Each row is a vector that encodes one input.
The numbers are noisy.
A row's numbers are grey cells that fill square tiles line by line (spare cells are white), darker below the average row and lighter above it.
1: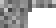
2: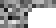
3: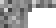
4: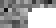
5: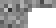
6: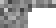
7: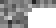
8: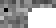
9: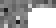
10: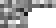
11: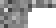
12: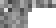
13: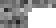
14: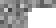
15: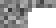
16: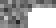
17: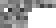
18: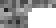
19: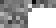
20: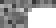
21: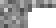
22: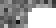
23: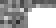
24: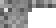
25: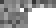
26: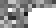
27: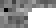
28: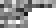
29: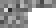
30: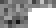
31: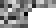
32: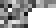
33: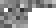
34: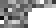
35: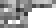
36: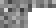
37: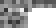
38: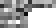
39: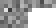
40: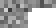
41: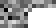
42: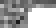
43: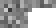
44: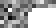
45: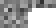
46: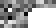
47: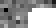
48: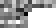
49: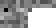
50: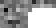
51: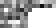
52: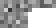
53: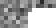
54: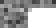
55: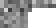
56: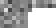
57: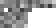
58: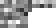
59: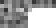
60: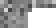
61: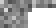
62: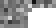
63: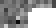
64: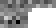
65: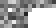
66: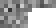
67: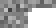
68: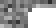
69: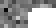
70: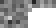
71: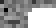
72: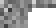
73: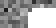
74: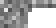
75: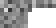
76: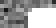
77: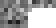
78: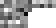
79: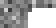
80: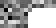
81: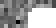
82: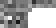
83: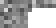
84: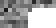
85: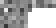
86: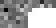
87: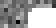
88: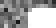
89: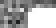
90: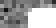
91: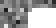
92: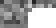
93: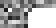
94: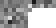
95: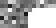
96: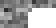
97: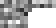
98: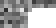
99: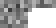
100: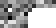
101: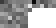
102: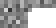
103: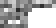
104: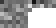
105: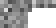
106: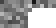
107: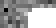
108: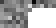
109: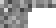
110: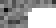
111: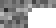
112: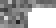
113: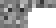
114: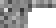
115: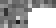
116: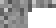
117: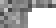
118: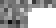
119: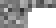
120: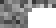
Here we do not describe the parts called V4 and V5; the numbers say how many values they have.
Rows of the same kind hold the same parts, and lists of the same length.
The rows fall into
2 kinds.
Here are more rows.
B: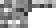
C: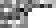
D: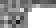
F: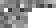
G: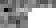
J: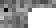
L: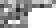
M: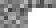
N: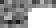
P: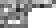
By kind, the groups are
B, C, F, L, M, P
D, G, J, N

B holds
a true/false value and a value of V4.
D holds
one of 6 labels, a true/false value and a value of V5.
